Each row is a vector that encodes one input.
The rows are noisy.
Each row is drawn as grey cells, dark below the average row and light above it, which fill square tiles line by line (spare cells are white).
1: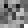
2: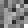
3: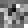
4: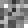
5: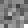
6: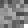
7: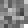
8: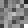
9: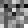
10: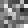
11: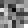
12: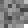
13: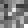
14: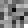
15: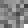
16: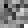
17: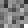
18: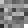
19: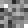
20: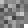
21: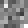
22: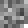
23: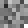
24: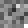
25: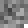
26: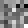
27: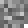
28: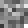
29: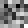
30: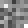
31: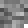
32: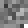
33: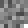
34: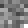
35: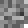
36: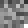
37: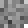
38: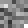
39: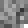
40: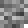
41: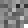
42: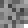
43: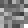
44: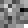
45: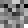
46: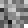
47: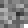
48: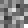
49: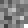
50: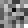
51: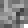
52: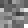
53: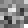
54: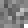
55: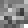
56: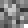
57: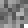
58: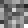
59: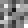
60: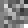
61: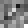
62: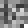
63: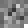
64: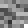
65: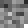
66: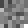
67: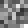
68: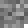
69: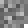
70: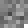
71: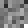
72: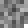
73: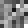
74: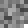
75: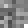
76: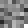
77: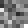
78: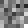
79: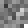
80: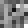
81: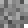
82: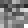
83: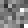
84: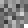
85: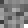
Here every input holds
a true/false value, together with either a fixed value, or a node of an 11-node tree.
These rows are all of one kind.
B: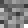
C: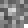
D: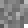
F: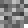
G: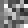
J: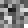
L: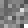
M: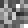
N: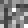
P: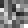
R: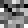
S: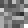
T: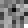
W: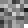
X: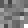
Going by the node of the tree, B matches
M, P, R and W.
